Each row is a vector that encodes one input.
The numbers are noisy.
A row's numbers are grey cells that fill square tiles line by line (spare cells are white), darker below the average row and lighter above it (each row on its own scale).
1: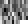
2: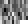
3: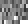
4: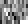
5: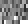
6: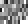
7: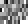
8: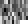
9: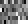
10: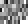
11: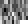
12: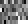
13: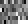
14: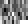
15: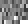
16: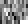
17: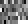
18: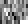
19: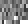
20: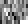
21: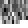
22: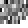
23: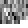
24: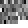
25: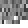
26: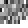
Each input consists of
a point on a 5-point line.
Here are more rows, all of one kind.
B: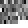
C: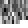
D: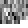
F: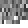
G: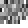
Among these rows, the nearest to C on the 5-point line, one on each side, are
B and F.
